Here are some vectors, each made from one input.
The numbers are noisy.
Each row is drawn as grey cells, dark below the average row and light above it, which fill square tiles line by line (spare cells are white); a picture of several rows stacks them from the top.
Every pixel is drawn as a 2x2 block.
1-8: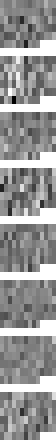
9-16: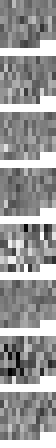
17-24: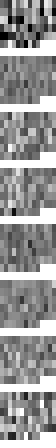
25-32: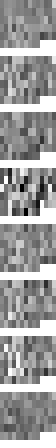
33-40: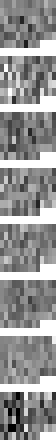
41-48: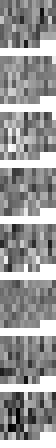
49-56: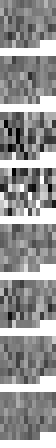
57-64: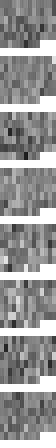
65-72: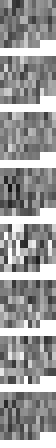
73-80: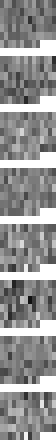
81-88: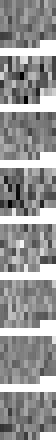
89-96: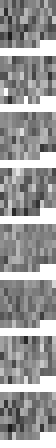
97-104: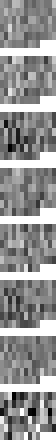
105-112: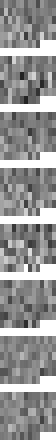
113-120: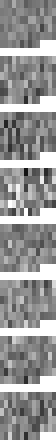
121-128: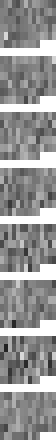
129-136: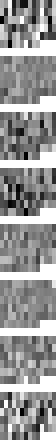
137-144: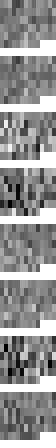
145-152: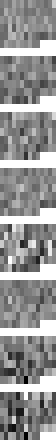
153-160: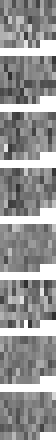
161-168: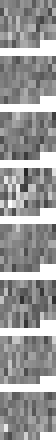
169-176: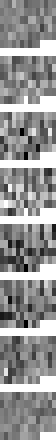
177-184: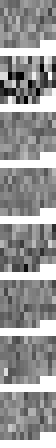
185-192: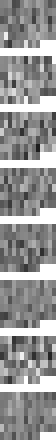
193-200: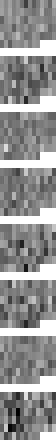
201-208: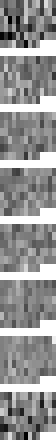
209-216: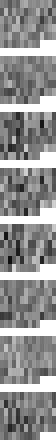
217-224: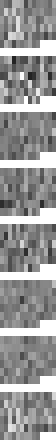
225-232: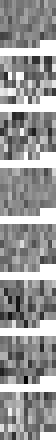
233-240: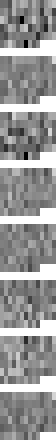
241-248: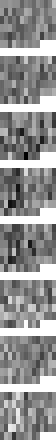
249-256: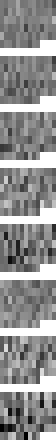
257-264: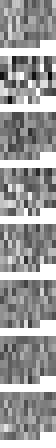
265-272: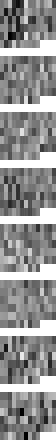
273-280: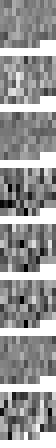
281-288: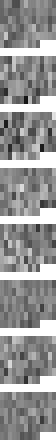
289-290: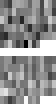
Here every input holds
either a point on a 19-point circle, or a point on a 12-point line.
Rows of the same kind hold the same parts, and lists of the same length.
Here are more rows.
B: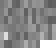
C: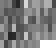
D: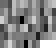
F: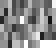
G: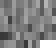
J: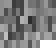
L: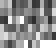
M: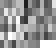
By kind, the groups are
B, C, J, L
D, F, G, M

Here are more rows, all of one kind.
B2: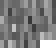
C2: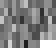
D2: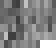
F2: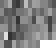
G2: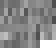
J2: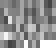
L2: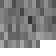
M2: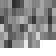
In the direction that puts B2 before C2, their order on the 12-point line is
L2, B2, C2, M2, D2, J2, F2, G2.
